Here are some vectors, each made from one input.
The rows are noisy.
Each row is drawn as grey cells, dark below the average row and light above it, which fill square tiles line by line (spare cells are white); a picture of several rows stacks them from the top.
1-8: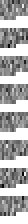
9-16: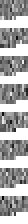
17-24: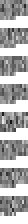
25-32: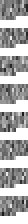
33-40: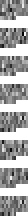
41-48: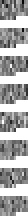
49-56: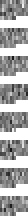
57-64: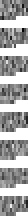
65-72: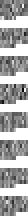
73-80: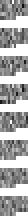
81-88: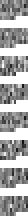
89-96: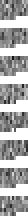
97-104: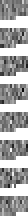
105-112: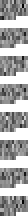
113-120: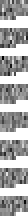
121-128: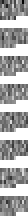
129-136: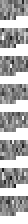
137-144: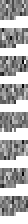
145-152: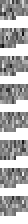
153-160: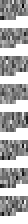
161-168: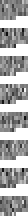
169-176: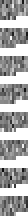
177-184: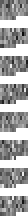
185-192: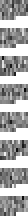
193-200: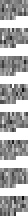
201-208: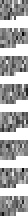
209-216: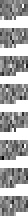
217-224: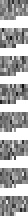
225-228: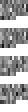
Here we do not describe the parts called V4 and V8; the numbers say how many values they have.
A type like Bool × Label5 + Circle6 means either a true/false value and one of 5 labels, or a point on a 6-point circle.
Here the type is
(Bool × Bool × Bool × Bool + Line9 × V8) × (Line6 + V4).
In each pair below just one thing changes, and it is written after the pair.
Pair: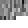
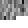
the place on the 9-point line
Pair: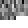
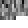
the value of V8
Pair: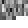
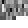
the place on the 9-point line
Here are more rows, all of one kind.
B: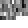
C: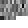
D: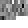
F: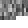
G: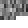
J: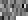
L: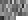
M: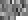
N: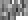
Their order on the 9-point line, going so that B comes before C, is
M, L, D, N, F, B, C, J, G.
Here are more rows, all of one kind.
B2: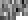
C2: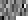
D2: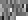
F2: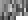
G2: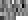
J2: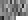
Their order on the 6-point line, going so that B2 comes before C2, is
B2, G2, J2, C2, D2, F2.
